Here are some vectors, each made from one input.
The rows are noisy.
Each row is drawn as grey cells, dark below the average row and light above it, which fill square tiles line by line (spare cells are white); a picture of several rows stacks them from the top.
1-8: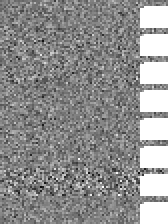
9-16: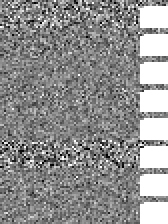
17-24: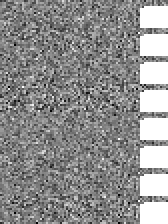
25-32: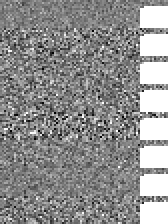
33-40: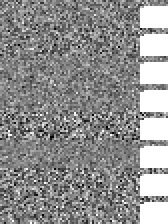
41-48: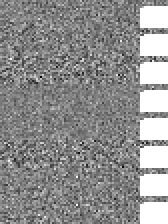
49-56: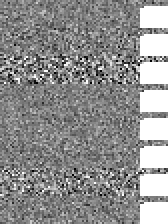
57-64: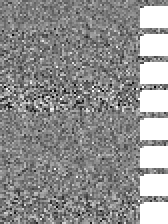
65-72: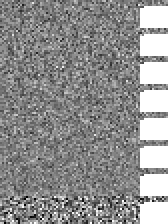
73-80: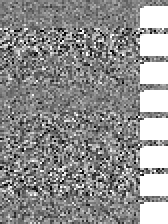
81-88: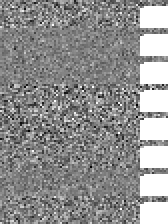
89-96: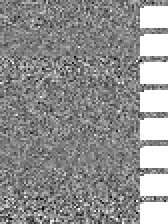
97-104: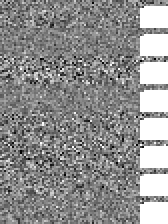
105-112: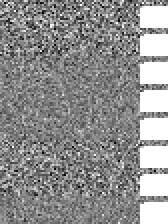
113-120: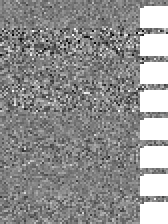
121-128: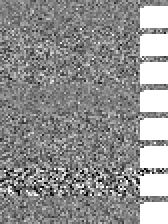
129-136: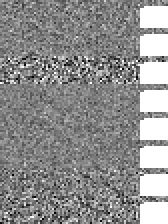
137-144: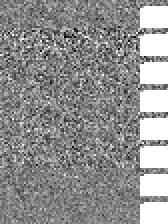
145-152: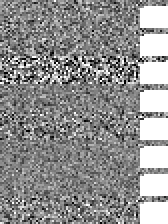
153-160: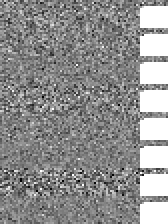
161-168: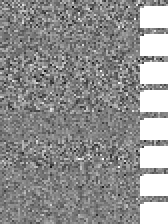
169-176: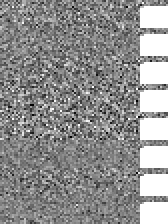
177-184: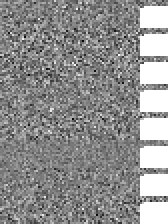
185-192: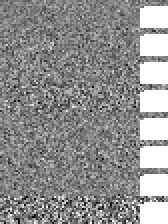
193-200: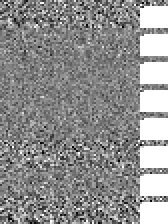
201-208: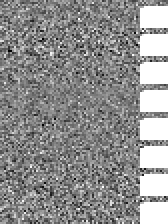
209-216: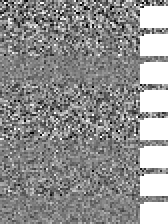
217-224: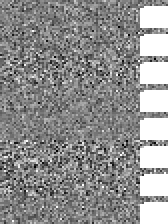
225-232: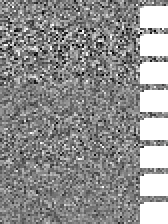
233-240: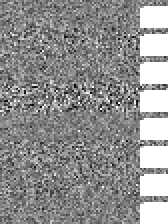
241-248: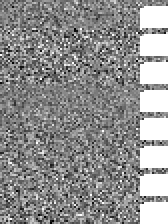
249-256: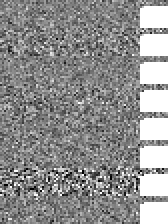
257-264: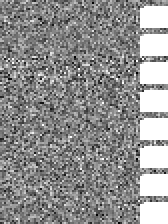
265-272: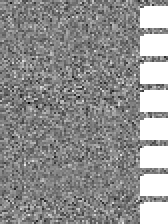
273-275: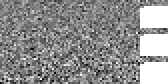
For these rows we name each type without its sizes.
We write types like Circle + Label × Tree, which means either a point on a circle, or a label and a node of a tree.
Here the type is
(Bool × Bool × Bool × Bool + Line) × (Label + Line × (Tree + Unit)).
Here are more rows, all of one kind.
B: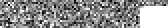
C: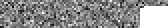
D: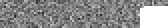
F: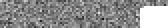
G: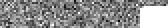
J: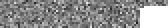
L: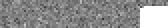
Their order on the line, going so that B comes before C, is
D, B, J, G, F, L, C.
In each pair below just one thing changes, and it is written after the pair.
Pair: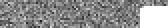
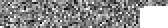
the place on the line
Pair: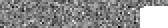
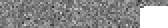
the node of the tree
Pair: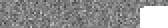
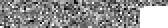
the node of the tree
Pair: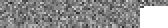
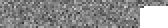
one of the four true/false values
